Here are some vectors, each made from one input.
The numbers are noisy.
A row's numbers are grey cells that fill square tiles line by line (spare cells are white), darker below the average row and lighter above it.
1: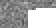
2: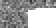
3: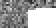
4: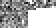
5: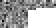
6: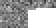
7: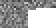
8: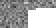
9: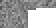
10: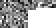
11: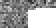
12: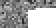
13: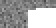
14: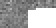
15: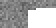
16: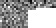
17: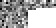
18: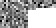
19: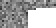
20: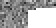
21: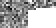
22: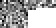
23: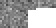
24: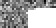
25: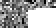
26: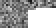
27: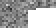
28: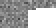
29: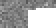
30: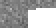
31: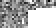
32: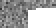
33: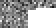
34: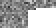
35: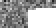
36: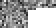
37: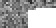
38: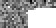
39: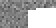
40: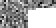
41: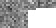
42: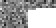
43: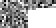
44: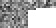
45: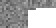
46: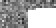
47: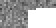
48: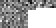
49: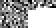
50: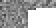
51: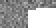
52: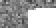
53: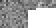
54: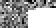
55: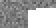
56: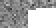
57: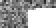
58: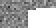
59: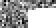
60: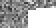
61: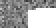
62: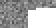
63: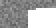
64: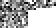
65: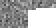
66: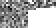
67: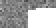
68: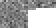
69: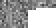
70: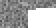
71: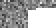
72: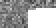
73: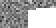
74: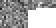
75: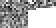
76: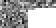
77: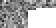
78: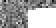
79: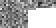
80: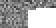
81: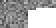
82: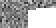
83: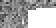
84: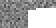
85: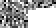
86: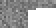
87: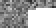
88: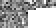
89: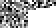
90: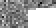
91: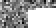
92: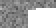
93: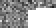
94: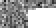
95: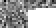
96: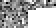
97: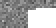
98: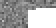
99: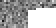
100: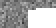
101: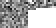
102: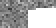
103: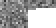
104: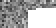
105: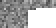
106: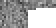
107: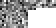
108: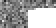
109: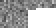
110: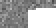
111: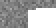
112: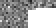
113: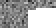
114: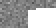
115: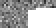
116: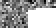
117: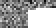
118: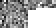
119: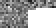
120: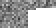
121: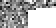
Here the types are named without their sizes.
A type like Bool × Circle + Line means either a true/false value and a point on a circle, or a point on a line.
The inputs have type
(Label + Line) × Line.
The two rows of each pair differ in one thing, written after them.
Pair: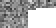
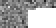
the label
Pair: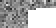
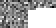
the label
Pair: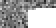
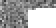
the label
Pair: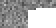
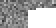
the place on the line
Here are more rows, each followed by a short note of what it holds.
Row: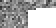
a point on each of two lines
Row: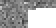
a label and a point on a line
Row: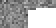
a point on each of two lines
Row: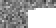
a label and a point on a line
